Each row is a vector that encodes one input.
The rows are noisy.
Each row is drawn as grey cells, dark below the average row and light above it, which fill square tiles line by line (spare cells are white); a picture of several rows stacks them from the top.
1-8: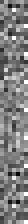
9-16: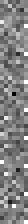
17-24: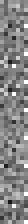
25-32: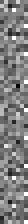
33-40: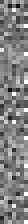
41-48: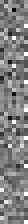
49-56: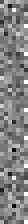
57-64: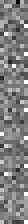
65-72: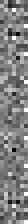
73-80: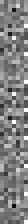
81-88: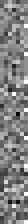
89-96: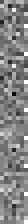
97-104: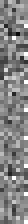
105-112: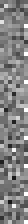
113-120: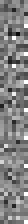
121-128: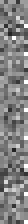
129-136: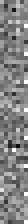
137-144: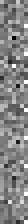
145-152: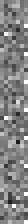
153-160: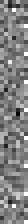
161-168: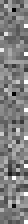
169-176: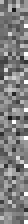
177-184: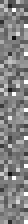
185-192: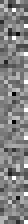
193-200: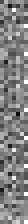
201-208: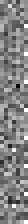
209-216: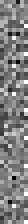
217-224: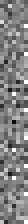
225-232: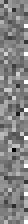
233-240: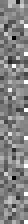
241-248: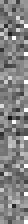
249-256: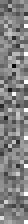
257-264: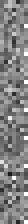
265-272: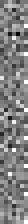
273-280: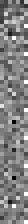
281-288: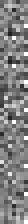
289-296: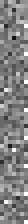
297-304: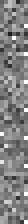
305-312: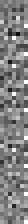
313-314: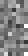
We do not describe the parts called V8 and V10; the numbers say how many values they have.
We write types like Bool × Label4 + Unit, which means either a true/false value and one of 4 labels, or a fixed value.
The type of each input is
Bool × (Line5 + V10) × V8 + List2(Line6).
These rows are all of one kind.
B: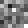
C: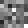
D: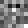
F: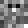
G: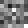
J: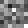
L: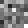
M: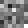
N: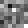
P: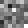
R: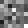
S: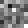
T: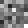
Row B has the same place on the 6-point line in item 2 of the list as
J, R and T.
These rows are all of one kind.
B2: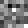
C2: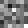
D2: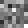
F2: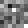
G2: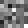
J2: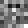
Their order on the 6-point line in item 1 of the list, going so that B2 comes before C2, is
J2, B2, C2, G2, D2, F2.
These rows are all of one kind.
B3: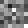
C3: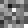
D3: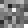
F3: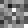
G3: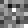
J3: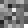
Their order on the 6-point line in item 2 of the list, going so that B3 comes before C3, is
B3, G3, F3, D3, J3, C3.
